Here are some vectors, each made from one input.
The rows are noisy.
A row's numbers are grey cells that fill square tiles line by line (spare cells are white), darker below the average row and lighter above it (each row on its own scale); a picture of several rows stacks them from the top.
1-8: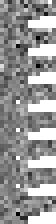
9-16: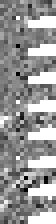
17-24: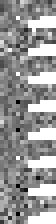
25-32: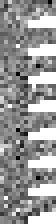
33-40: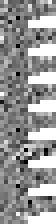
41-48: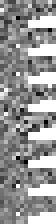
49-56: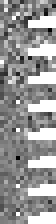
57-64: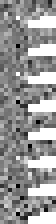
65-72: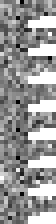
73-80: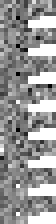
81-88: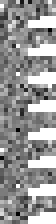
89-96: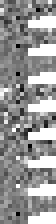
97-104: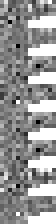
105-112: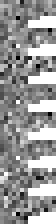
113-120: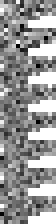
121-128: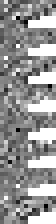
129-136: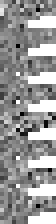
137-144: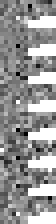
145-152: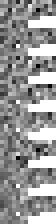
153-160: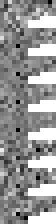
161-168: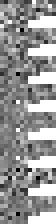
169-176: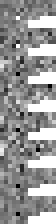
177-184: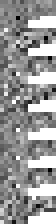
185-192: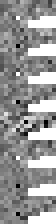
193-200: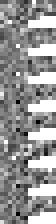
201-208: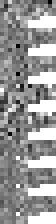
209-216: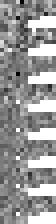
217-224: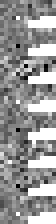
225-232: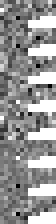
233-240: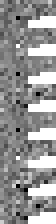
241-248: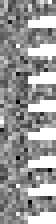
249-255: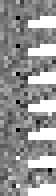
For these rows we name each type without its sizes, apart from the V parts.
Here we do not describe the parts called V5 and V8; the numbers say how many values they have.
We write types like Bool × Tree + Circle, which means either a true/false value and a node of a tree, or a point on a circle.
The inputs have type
Bool × (Tree × V5 + V8).
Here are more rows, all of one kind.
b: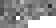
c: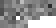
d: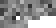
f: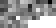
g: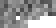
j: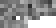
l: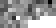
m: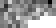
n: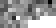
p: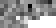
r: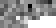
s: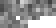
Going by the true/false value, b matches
c and s.
